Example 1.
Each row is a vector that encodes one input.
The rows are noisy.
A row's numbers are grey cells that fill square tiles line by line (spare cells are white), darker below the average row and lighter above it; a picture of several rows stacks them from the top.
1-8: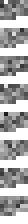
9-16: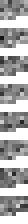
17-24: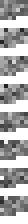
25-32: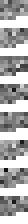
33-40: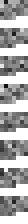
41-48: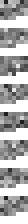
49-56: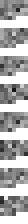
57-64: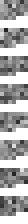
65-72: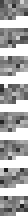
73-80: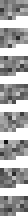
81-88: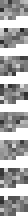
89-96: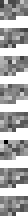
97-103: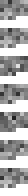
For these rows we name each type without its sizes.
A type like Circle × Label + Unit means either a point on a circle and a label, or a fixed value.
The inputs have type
Bool × Bool × Bool.
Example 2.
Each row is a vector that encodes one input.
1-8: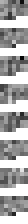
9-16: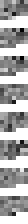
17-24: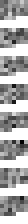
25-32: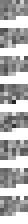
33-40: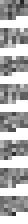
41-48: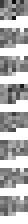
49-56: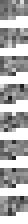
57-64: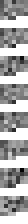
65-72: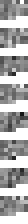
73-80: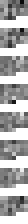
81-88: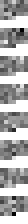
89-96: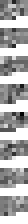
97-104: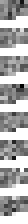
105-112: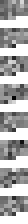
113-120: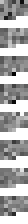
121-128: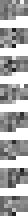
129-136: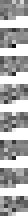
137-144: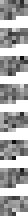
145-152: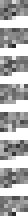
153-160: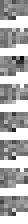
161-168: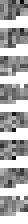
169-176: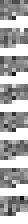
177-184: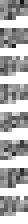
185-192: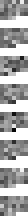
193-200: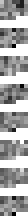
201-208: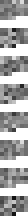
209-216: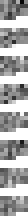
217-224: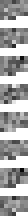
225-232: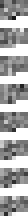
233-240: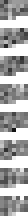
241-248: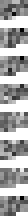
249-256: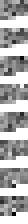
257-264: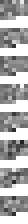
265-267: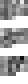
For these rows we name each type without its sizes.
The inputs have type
Bool × Bool × Bool.
